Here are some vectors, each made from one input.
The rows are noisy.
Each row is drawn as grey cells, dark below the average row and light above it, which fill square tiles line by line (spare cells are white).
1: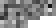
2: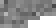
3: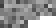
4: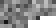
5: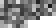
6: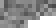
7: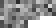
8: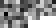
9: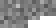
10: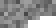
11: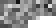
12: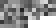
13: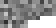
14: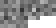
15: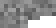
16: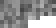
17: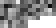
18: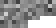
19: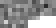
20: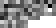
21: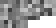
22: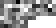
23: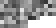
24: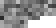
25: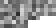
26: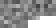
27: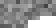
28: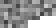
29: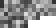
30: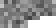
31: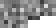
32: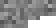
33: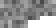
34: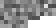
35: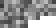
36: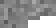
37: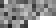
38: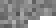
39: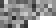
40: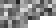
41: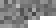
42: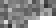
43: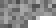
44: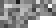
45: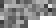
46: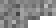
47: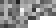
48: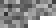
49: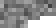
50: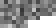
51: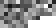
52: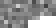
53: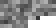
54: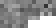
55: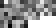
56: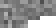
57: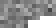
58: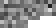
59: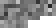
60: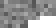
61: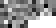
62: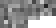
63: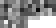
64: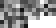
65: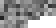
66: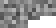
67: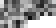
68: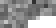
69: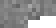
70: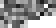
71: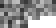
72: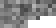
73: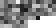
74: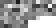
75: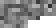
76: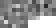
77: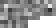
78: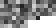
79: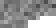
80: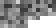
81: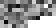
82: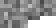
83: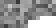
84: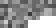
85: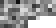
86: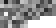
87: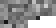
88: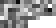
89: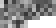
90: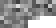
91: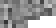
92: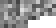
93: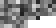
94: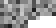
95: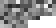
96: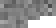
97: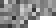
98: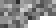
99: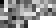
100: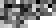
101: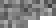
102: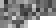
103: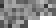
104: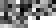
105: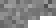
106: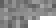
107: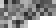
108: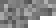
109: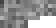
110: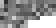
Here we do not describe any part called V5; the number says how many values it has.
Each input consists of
a value of V5, together with a list of up to two items, each a point on a 4-point line and a true/false value.
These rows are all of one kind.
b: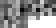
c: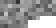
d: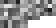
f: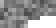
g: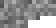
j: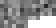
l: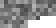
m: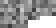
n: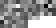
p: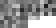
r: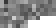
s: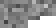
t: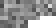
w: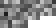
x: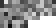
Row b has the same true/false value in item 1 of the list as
d, f, n and x.
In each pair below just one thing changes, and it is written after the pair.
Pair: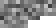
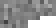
the true/false value in item 1 of the list
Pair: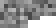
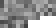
the true/false value in item 2 of the list
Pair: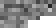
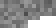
the true/false value in item 2 of the list
